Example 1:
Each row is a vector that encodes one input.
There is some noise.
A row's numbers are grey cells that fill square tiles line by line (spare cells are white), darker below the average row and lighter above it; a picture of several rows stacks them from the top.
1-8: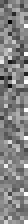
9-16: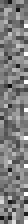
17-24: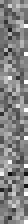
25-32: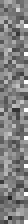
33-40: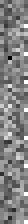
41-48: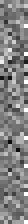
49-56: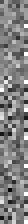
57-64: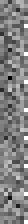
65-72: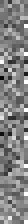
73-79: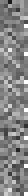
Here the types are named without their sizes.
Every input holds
a list of points on a circle.
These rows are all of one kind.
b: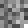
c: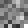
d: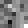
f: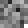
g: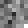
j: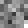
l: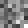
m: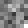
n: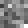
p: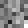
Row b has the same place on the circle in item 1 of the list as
j, l, m and p.
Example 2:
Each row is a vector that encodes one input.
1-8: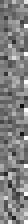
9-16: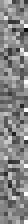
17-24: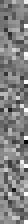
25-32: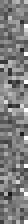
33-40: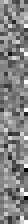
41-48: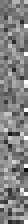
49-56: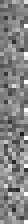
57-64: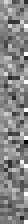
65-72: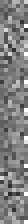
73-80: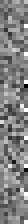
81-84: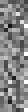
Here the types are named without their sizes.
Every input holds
either a point on a circle, or a node of a tree.
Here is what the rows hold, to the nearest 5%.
About 45% of them hold a point on a circle. The rest hold a node of a tree.
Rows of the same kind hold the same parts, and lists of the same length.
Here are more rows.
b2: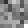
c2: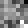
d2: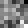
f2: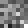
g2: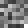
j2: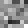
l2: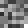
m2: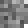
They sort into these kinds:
b2, m2
c2, d2, f2, g2, j2, l2

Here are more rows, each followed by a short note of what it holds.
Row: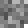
a node of a tree
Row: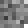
a node of a tree
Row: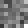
a node of a tree
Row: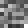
a point on a circle
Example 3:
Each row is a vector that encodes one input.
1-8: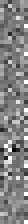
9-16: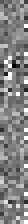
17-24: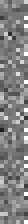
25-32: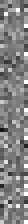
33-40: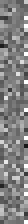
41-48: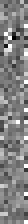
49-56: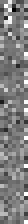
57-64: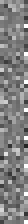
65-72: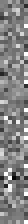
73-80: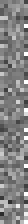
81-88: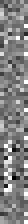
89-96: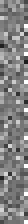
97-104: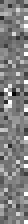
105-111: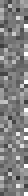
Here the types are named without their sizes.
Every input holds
a list of points on a circle.
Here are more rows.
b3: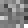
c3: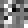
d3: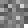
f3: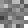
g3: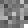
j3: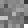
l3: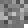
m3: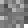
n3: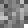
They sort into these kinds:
b3, d3, g3, j3, l3, m3, n3
c3
f3

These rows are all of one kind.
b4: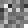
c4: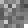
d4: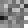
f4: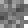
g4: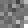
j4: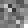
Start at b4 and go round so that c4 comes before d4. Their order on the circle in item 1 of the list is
b4, c4, d4, f4, g4, j4.
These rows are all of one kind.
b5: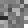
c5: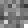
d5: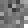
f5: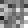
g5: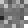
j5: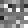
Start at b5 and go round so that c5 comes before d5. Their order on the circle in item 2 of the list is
b5, c5, d5, g5, j5, f5.
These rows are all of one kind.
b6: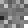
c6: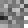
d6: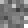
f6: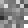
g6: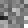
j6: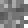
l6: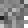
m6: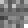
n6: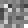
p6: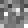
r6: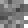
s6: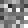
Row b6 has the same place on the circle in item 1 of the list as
c6, f6, g6 and m6.
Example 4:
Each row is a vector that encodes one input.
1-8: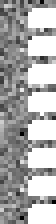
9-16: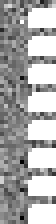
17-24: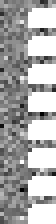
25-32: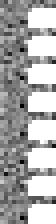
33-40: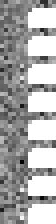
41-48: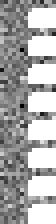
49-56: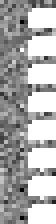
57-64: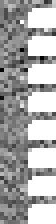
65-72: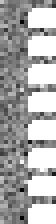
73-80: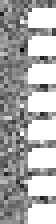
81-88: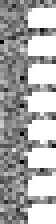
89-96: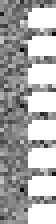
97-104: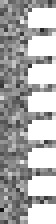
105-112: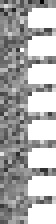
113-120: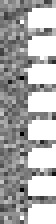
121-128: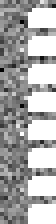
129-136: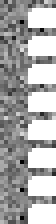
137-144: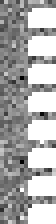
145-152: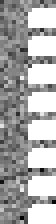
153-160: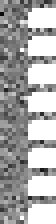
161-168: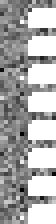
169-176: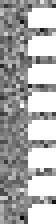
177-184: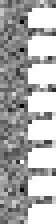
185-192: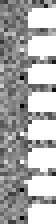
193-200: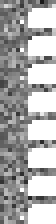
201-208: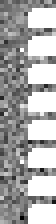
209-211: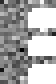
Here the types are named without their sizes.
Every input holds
a point on a line and a true/false value.
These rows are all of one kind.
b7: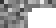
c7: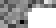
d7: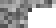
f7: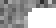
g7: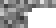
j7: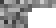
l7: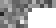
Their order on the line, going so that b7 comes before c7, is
l7, d7, f7, b7, j7, g7, c7.
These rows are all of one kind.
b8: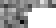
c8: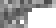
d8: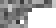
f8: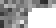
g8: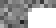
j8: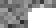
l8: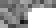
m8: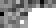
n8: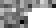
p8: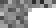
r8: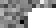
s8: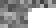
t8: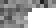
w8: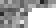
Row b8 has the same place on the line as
g8, j8, l8 and n8.
